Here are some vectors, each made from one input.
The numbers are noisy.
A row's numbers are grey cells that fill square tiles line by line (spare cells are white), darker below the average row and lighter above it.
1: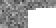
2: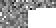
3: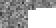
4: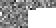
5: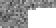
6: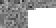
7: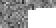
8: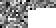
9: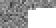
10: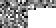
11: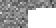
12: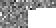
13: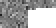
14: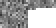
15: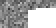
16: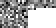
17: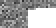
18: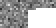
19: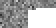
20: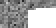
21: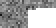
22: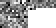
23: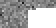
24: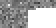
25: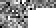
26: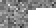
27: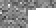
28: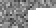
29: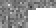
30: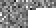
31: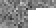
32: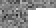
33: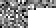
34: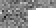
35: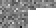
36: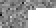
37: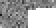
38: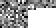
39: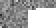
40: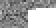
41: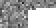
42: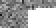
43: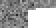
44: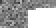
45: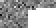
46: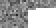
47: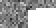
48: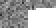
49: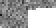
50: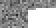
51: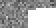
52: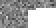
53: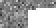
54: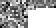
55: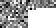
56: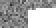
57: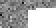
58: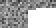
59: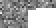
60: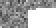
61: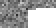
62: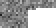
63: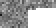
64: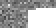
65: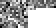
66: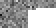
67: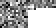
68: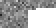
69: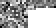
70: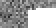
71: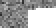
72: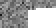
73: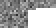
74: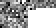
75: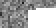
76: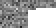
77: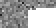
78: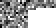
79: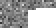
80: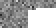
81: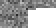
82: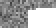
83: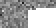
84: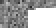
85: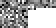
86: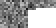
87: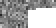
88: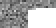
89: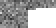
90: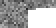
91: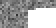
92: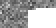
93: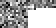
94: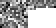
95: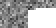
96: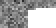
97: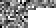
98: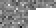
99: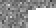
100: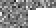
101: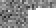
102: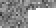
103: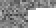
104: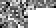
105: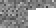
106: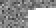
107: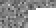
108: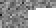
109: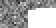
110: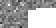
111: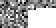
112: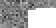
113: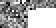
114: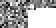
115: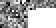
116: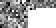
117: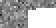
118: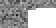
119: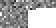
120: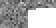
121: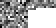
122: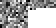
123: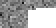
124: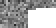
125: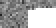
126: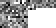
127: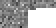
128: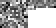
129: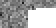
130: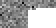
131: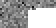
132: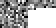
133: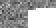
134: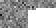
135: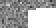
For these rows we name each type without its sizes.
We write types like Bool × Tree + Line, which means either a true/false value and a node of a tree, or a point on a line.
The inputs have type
Circle + List(Line).
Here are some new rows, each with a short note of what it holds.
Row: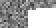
a list of one item
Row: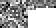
a point on a circle
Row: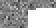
a list of two items
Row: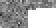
a list of one item
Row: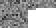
a list of two items
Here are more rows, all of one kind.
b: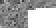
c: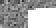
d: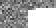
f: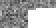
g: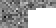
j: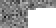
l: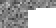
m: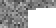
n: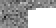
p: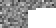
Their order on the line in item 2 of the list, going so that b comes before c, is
f, d, n, m, g, l, b, c, p, j.
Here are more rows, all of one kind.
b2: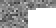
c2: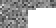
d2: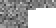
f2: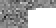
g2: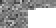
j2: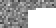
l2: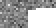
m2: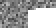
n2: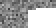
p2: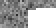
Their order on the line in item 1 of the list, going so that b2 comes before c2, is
b2, f2, p2, d2, g2, m2, n2, c2, l2, j2.
